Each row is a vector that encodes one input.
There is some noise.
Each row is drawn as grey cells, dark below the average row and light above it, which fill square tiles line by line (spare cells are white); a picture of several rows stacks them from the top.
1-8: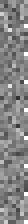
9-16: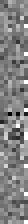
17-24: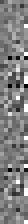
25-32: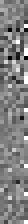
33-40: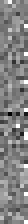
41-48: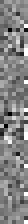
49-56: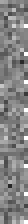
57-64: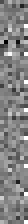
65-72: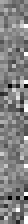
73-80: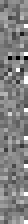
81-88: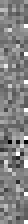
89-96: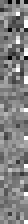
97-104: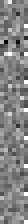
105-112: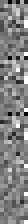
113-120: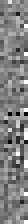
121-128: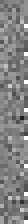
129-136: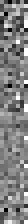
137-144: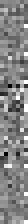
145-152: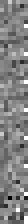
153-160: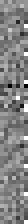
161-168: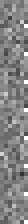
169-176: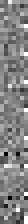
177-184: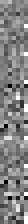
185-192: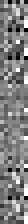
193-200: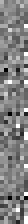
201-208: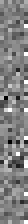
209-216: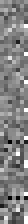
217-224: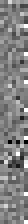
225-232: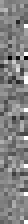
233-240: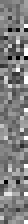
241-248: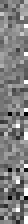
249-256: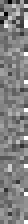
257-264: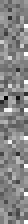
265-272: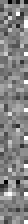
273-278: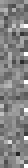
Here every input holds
a true/false value, together with either a fixed value, or a node of a 19-node tree.
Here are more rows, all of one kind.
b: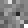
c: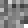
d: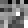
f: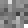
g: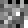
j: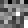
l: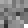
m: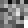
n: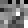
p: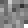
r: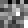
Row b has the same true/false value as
c, f, l and p.
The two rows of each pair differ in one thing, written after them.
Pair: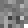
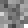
the node of the tree
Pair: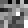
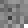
the true/false value
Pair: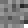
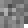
the node of the tree
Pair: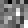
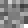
the true/false value
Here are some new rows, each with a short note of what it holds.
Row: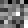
a node of a 19-node tree and a true/false value
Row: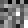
a node of a 19-node tree and a true/false value
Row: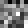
a node of a 19-node tree and a true/false value
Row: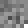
a node of a 19-node tree and a true/false value
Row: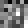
a node of a 19-node tree and a true/false value
